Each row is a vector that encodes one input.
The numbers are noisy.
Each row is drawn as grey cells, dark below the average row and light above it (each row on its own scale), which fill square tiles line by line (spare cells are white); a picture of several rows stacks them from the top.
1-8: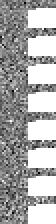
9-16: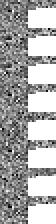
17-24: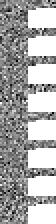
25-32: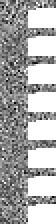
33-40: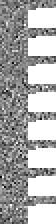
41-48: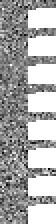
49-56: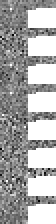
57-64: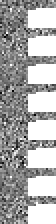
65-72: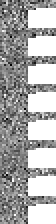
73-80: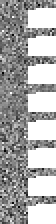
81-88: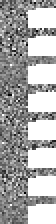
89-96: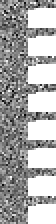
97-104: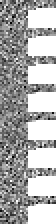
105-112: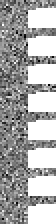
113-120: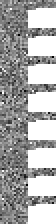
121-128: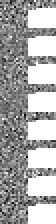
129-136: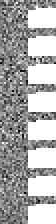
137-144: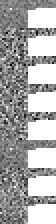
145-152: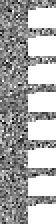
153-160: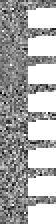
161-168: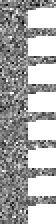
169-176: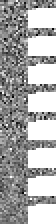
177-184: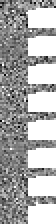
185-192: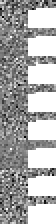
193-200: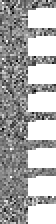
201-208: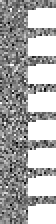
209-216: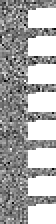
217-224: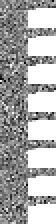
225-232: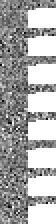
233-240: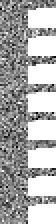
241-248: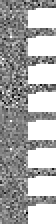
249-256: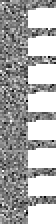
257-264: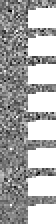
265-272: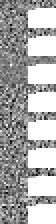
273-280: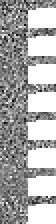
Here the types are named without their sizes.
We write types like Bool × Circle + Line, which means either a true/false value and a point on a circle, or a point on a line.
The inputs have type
Circle × Line + Tree.
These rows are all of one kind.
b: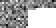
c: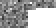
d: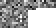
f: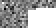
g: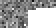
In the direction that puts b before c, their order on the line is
b, c, f, g, d.
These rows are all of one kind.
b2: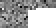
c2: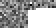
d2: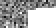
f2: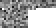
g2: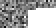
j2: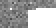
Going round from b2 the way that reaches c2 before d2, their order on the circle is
b2, c2, j2, g2, d2, f2.
